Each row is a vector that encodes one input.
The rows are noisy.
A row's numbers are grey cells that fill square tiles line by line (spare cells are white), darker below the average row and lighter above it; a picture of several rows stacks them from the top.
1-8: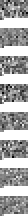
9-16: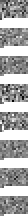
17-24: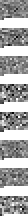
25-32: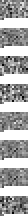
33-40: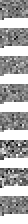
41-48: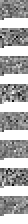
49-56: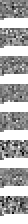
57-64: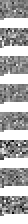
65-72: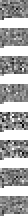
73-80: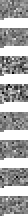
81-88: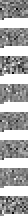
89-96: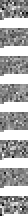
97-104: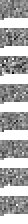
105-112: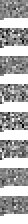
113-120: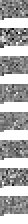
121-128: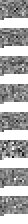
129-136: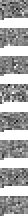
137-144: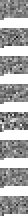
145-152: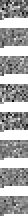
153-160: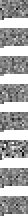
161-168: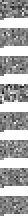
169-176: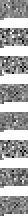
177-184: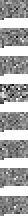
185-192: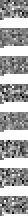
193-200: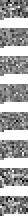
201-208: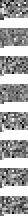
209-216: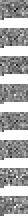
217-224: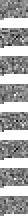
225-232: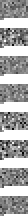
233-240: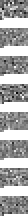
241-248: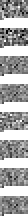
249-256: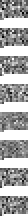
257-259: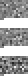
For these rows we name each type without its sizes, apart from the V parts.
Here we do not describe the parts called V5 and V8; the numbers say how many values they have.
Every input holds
either a point on a circle and a value of V5, or a list of items, each a label and a value of V8.
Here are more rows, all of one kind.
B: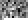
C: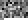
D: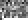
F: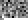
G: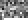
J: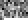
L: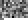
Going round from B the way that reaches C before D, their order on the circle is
B, F, L, C, J, G, D.
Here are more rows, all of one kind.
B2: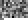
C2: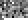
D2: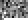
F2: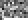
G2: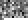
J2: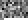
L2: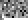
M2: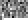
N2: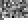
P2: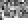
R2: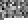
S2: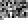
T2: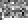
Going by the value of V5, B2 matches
C2, F2, N2 and S2.
